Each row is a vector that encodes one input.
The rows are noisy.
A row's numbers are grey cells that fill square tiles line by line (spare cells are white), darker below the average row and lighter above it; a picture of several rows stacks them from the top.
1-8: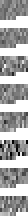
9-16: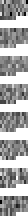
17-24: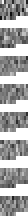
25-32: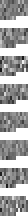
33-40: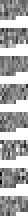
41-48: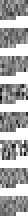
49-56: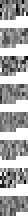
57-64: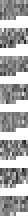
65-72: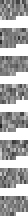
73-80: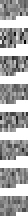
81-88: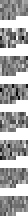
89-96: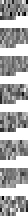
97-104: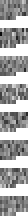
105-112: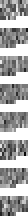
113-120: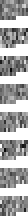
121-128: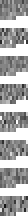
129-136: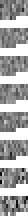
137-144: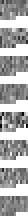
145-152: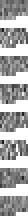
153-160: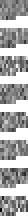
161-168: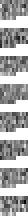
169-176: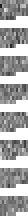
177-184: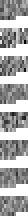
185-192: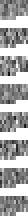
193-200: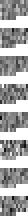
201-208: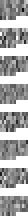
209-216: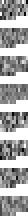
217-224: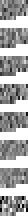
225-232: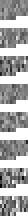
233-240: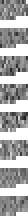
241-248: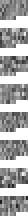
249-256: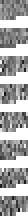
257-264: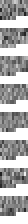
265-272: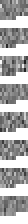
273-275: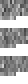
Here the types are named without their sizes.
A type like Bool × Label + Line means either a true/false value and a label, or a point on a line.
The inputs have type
(Bool × Circle + Unit) × Label.
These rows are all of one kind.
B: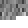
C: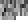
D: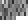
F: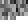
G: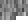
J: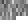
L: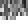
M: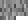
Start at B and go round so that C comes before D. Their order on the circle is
B, L, C, M, F, D, G, J.
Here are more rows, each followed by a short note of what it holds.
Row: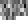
a label
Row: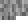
a label
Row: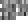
a label
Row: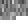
a point on a circle, a label and a true/false value
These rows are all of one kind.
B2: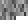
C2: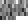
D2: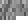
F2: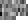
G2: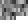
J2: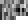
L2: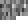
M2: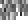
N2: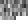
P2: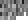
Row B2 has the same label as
G2 and N2.
